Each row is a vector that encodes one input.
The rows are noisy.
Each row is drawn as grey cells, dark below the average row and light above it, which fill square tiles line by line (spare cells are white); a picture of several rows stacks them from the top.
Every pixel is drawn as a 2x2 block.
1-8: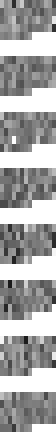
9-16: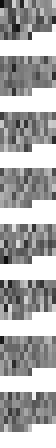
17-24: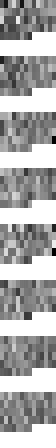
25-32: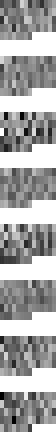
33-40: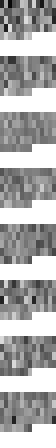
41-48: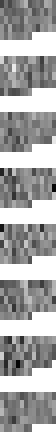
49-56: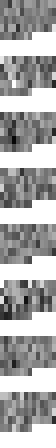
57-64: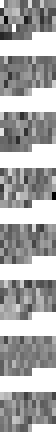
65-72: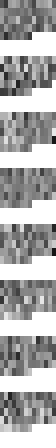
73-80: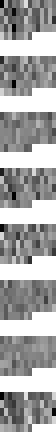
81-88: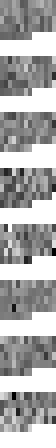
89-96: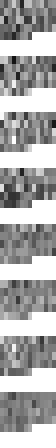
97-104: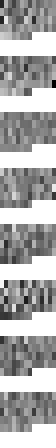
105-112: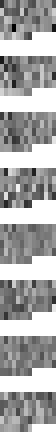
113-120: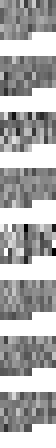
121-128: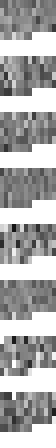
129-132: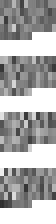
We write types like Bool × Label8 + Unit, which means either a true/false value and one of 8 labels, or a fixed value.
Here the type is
Label8 × Label10.
